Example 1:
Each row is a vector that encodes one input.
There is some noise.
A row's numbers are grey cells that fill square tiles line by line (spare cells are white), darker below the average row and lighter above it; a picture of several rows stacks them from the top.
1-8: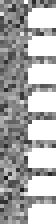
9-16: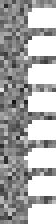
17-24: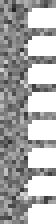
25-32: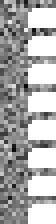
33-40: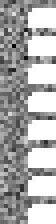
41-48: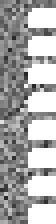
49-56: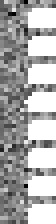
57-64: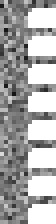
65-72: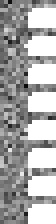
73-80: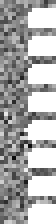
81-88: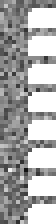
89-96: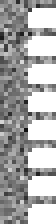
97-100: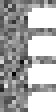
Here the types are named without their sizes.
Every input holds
a point on a circle.
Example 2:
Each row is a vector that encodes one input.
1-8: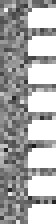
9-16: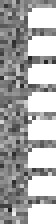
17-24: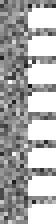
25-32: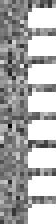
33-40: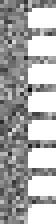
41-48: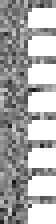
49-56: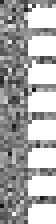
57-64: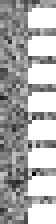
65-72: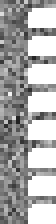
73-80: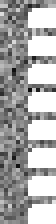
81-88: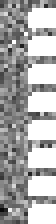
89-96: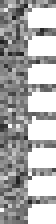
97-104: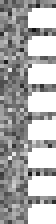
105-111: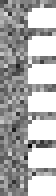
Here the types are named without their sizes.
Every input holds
a node of a tree.
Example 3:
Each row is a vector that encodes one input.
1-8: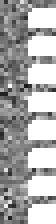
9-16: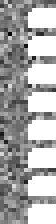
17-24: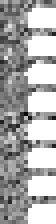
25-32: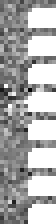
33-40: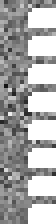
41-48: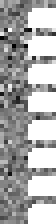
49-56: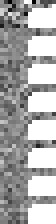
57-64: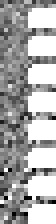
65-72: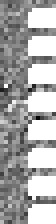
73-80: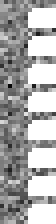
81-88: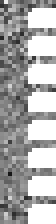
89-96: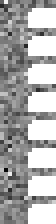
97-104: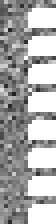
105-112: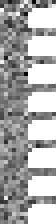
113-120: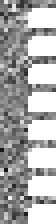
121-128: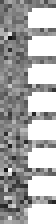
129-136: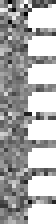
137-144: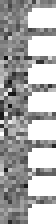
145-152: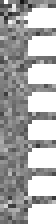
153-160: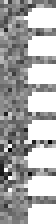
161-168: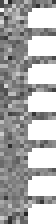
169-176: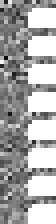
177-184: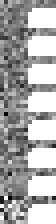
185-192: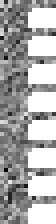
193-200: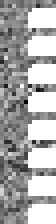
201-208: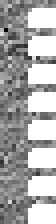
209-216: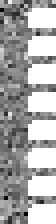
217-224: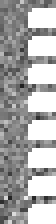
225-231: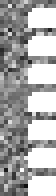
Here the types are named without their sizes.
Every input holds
a point on a circle.
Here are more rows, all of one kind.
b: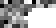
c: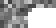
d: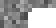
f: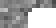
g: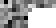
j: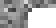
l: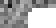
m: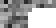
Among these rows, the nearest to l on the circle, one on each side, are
b and d.
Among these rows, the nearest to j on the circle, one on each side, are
f and g.
